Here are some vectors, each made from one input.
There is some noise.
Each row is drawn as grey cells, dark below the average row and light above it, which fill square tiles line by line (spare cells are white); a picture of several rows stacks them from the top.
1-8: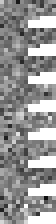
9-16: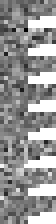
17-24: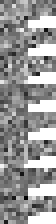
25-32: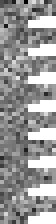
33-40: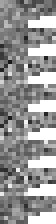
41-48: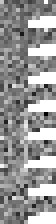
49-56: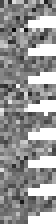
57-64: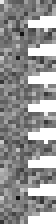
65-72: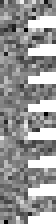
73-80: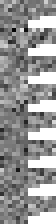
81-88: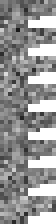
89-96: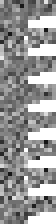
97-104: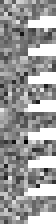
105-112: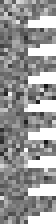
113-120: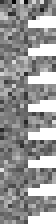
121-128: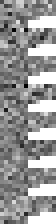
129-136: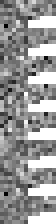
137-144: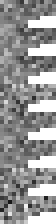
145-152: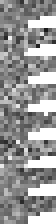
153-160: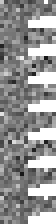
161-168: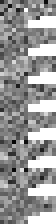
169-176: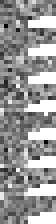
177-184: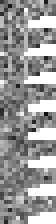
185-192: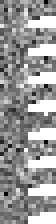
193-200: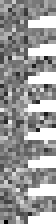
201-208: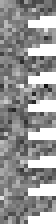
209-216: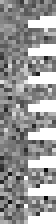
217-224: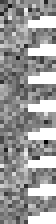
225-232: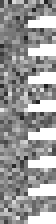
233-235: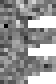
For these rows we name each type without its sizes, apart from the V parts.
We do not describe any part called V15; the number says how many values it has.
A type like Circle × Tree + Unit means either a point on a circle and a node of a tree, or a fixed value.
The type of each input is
Circle + Line + V15.
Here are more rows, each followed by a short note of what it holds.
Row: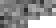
a value of V15
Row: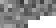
a value of V15
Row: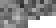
a value of V15
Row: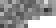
a value of V15
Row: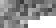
a value of V15
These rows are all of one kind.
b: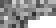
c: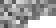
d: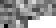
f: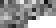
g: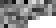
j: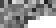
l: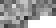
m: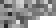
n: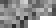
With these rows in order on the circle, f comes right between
g and j.
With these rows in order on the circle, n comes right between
b and l.
